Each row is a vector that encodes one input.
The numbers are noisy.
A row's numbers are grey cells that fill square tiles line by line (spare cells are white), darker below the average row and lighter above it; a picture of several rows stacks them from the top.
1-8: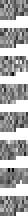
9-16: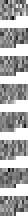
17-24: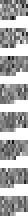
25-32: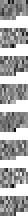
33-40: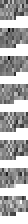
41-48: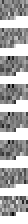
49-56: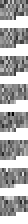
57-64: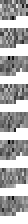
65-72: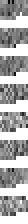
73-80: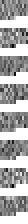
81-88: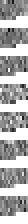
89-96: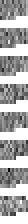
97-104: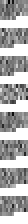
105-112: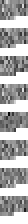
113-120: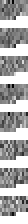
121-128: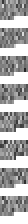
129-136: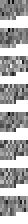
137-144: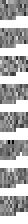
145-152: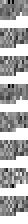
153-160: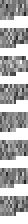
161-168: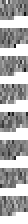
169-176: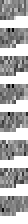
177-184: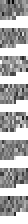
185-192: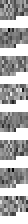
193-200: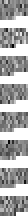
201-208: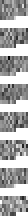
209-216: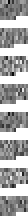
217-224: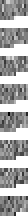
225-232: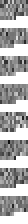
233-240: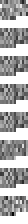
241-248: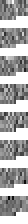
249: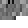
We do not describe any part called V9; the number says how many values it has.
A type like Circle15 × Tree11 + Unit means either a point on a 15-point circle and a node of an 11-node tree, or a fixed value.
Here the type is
Line7 + List2(V9) × Tree10.
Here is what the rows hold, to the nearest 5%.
About 15% of them hold a point on a 7-point line. The rest hold a node of a 10-node tree, together with a list of up to two values of V9.
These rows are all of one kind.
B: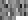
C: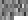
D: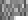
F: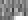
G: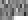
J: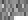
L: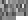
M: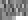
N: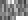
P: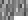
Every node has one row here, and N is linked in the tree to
M.
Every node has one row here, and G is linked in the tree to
B, D and L.
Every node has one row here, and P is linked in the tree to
C, D and F.
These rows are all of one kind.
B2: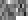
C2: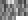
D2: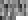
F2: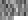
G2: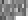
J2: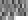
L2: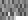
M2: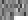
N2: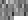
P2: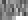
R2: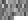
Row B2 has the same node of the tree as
J2 and M2.
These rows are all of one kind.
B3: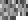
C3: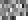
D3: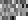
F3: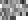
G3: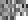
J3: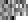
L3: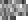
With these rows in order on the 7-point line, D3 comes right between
B3 and C3.
